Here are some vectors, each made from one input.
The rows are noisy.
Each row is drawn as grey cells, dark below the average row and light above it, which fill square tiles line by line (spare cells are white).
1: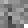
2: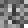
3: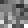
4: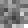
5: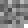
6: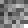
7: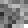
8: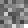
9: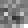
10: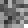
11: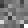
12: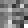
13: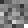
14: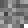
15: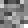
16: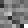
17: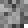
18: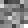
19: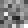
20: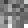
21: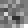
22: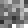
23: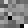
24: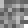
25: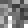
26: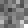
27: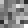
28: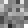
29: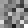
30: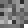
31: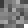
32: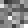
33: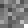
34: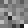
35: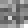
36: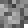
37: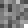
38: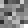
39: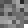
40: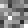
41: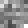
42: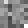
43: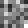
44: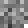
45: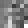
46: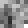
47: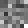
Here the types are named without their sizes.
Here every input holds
a point on each of two circles.
